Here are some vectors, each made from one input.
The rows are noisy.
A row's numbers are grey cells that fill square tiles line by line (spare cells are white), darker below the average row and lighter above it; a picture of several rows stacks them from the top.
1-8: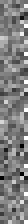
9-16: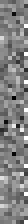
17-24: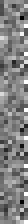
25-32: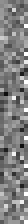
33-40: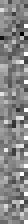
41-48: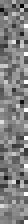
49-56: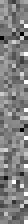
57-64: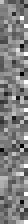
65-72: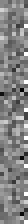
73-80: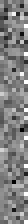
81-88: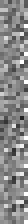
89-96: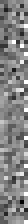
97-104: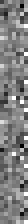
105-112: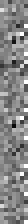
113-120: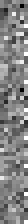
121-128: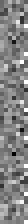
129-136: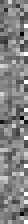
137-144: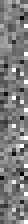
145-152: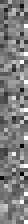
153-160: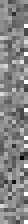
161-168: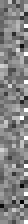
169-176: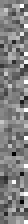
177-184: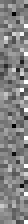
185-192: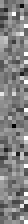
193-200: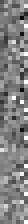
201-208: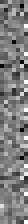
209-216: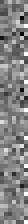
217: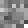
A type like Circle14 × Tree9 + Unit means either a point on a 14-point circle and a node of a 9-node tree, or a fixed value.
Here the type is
Bool × (Circle8 + Circle9) × Line4.
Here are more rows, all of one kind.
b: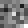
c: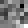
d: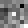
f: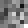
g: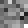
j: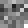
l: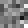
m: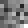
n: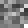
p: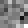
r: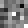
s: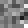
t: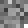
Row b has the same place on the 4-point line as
m and p.
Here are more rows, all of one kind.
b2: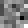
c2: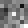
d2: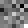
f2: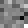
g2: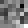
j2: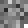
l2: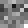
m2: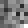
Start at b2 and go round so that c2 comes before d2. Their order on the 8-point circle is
b2, f2, j2, g2, m2, c2, d2, l2.
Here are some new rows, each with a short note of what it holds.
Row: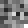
a point on an 8-point circle, a point on a 4-point line and a true/false value
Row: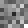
a point on a 9-point circle, a point on a 4-point line and a true/false value
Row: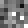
a point on an 8-point circle, a point on a 4-point line and a true/false value
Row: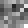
a point on an 8-point circle, a point on a 4-point line and a true/false value
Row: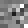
a point on a 9-point circle, a point on a 4-point line and a true/false value
